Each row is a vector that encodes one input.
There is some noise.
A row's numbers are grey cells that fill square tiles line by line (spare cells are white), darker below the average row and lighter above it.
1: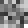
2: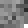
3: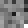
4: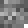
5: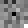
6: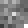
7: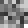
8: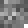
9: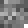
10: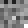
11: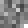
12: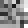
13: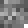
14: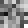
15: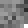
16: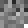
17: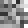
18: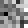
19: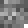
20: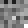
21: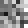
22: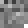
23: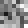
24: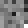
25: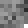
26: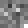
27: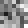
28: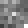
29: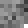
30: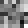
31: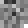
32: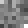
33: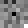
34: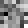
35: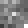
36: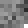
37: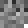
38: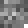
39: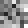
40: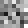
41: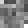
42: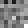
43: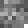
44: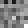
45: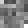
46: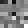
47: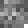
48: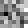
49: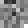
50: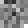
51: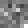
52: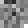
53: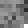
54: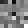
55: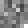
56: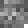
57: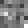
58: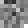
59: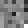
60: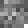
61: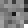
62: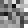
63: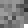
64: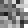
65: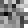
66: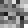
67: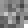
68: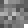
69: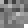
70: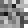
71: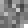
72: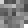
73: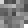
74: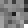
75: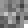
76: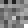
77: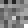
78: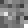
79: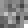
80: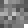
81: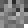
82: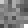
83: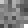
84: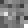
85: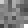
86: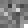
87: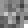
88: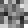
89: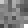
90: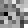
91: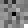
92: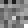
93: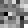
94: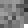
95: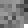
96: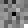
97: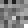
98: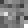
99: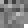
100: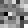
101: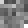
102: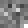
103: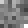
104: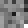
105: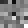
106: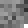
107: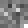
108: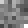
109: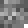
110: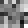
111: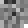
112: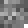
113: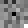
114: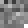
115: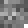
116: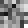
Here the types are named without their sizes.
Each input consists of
either a label and a point on a line, or four true/false values.
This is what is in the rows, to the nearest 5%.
About 20% of them hold a label and a point on a line. The rest hold four true/false values.
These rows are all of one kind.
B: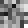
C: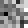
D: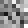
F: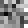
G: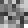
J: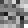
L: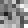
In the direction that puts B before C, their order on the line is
G, J, B, L, D, F, C.
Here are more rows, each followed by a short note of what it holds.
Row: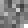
four true/false values
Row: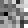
a label and a point on a line
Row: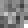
four true/false values
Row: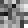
a label and a point on a line
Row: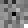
four true/false values
